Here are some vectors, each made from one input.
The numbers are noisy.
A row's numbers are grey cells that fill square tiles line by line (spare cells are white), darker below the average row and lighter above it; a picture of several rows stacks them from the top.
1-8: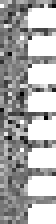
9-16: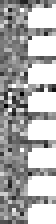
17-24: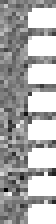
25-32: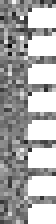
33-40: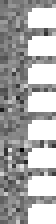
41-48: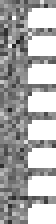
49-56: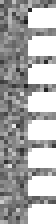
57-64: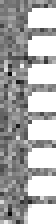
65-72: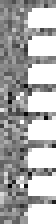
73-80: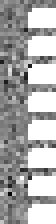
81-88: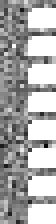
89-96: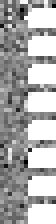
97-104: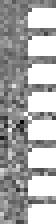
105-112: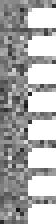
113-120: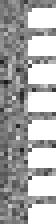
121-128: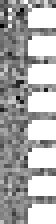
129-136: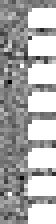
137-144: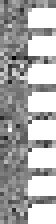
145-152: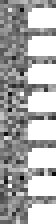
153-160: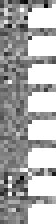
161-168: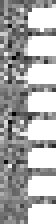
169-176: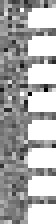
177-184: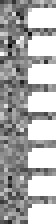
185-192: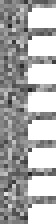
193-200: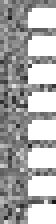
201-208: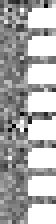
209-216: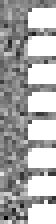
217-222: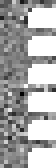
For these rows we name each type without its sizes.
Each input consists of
a node of a tree, together with either a label, or three true/false values.
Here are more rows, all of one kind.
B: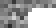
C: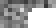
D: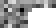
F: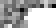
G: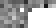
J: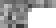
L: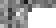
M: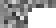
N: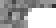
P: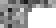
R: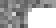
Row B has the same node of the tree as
F, N and P.
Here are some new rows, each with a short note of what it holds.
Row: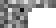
a node of a tree and three true/false values
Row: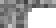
a label and a node of a tree
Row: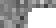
a node of a tree and three true/false values
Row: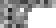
a node of a tree and three true/false values
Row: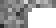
a node of a tree and three true/false values
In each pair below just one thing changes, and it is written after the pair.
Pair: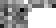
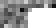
the node of the tree
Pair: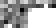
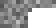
one of the three true/false values
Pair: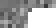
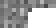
the node of the tree
